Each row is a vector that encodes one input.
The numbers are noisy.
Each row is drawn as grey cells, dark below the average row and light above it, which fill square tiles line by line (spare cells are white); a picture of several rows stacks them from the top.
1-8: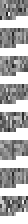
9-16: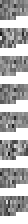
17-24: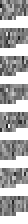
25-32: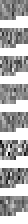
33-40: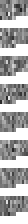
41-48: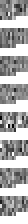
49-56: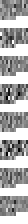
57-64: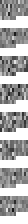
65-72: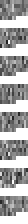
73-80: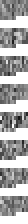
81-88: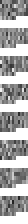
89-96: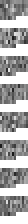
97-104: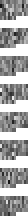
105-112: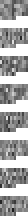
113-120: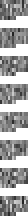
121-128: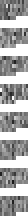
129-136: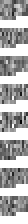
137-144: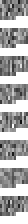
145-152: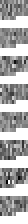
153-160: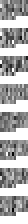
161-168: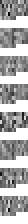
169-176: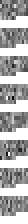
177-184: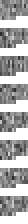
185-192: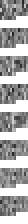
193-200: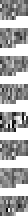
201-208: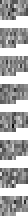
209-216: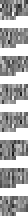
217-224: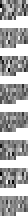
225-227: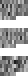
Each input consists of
a point on a 10-point line and a true/false value.
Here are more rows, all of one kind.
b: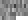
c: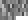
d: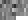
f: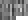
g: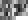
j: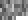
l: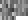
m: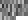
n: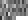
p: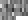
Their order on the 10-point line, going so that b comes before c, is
m, l, p, b, c, d, f, g, j, n.
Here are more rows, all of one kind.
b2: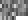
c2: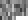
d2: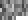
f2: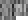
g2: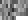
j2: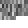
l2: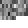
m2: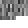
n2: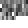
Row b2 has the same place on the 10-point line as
j2, l2 and n2.
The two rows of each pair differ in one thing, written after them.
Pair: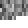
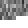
the true/false value
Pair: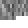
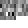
the true/false value
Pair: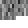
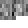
the place on the 10-point line
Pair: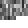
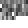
the place on the 10-point line
